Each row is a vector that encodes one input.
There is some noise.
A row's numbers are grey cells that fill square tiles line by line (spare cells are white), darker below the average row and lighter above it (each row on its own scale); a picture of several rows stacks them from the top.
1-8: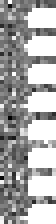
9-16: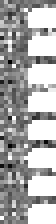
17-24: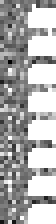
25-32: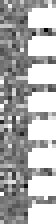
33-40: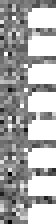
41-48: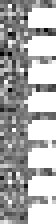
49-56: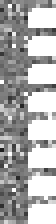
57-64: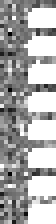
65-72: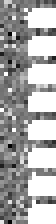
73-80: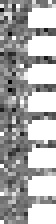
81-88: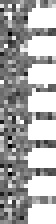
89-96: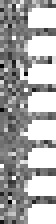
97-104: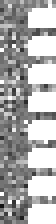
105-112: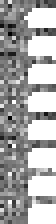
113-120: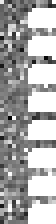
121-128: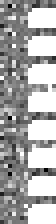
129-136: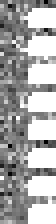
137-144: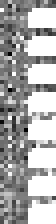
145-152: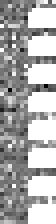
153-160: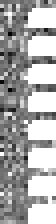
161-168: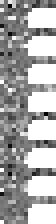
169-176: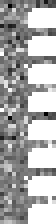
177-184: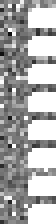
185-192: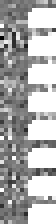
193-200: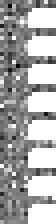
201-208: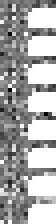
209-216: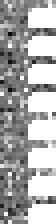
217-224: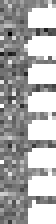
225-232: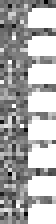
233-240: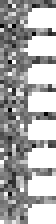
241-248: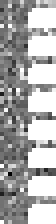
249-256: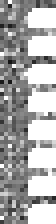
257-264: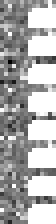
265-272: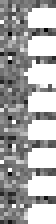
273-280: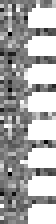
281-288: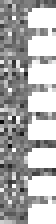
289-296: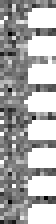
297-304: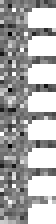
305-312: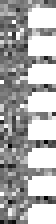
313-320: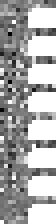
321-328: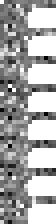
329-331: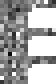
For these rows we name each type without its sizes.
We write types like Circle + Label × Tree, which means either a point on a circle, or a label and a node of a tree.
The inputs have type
List(Line).
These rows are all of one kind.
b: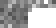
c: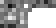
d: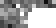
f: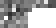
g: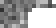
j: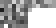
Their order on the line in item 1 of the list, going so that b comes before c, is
b, j, g, d, f, c.
